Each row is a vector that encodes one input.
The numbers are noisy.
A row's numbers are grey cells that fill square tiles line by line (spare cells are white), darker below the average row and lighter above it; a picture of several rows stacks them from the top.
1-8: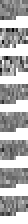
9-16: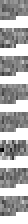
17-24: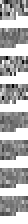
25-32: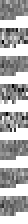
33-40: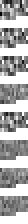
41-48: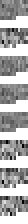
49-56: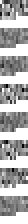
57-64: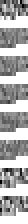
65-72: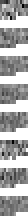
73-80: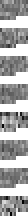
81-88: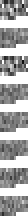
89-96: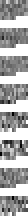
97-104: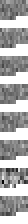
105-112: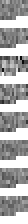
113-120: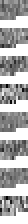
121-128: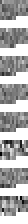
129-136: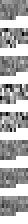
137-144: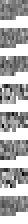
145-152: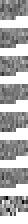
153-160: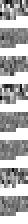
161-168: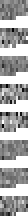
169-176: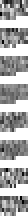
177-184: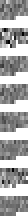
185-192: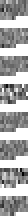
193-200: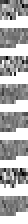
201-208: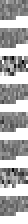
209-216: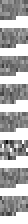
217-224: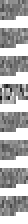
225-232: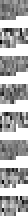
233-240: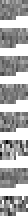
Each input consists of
either a point on an 8-point line, or a node of each of three 8-node trees.
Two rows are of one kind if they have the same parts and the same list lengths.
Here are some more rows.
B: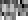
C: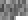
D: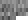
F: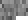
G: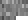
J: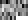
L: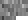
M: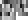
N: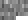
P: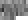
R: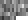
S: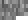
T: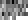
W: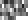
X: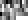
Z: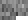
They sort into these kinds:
B, J, M, T, W, X
C, D, F, G, L, N, P, R, S, Z

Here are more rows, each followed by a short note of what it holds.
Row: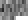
a node of each of three 8-node trees
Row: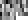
a point on an 8-point line
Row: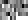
a point on an 8-point line
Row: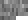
a node of each of three 8-node trees
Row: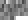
a node of each of three 8-node trees
